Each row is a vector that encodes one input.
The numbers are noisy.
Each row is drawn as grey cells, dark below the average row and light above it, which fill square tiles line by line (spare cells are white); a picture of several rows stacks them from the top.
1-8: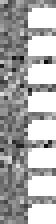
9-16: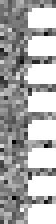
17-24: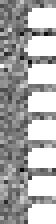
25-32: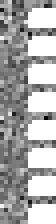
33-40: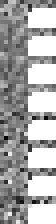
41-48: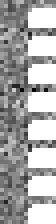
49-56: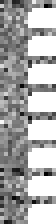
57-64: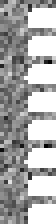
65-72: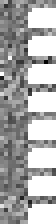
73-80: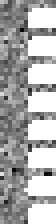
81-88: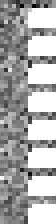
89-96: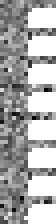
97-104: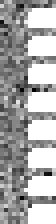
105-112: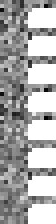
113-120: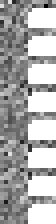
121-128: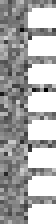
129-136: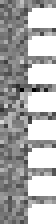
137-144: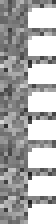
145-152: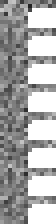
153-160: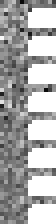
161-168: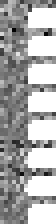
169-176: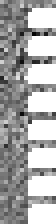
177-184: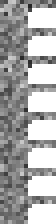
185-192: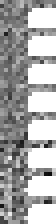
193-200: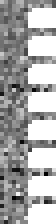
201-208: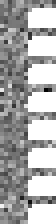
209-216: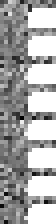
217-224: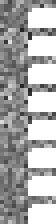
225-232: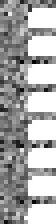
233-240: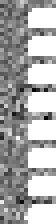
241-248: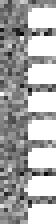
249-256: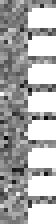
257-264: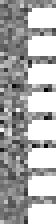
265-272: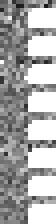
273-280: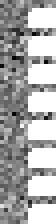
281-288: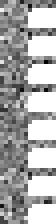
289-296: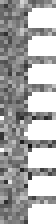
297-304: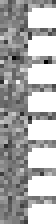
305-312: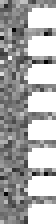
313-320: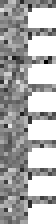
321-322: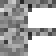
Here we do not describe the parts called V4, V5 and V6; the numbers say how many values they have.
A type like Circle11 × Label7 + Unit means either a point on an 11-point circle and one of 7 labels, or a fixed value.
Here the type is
(Bool × V4 × V5 + Tree13) × V6 + Circle10 × Circle10 + Tree11 + Unit.
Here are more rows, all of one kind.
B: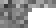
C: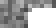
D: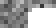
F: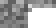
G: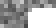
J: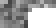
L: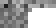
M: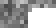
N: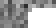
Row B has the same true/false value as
J, M and N.
